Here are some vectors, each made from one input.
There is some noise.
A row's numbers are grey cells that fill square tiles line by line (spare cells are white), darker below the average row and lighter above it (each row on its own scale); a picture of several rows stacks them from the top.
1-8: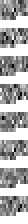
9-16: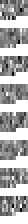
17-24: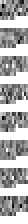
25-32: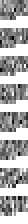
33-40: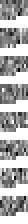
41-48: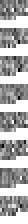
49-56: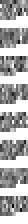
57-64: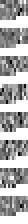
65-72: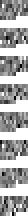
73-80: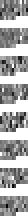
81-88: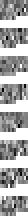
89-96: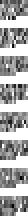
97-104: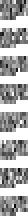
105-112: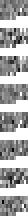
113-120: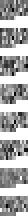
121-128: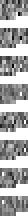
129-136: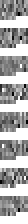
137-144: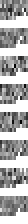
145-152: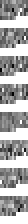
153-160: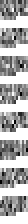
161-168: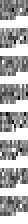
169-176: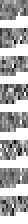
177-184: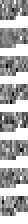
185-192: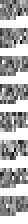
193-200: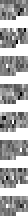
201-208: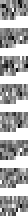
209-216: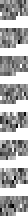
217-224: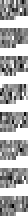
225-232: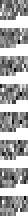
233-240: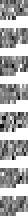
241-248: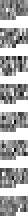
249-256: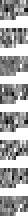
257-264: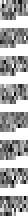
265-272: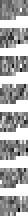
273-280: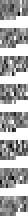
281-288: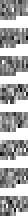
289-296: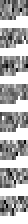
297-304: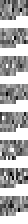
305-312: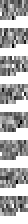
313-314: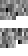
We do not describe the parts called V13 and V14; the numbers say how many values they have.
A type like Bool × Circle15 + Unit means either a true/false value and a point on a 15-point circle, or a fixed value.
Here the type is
Bool × Label6 × V13 × V14 + Unit.
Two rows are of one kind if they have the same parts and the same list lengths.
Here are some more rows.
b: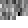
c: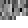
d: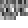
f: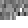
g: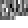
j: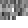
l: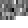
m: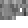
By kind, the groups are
b, d, f, g, j, l, m
c

